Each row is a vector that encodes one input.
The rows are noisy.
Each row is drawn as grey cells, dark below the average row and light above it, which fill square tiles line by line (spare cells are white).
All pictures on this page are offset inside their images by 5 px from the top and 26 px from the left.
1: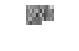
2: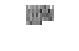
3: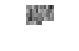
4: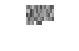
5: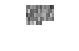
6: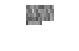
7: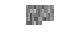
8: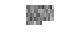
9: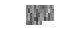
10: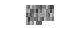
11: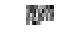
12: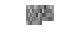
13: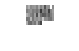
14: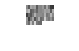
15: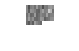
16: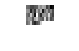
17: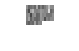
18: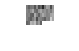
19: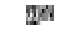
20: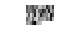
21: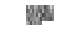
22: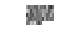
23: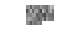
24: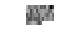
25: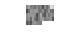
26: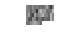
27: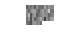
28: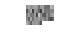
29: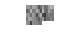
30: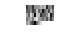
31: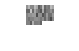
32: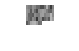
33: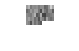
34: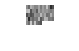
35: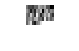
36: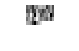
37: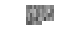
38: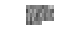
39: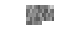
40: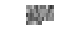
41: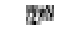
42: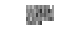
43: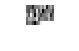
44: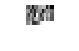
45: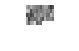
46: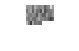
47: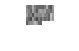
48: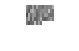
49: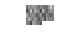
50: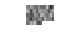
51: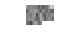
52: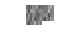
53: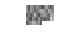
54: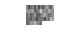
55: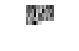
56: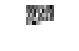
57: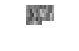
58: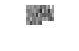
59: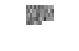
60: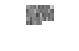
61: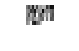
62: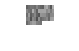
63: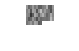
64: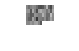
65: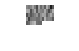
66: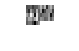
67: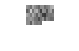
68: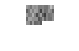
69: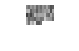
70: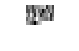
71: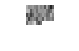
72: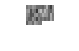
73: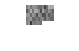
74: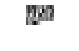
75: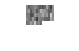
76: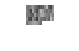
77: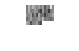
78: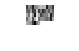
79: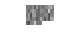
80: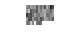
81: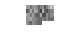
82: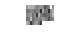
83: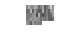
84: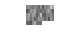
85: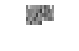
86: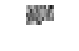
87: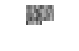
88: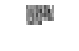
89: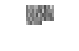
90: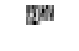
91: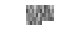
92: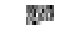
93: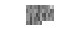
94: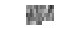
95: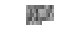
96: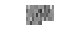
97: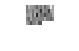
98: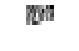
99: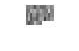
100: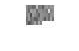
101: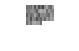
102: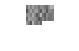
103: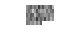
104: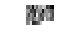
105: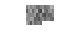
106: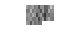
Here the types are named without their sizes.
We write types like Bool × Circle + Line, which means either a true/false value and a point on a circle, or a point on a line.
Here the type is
Bool × Line.
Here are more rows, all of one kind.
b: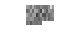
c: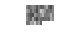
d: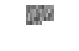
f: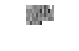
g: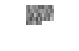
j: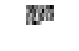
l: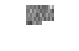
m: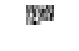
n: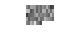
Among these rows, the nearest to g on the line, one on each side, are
c and d.
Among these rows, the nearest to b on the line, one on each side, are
l and m.
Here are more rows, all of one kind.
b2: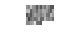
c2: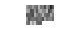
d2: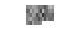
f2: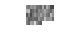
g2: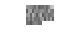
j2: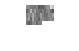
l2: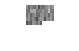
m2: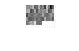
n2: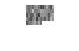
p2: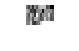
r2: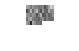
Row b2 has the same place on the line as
f2 and p2.
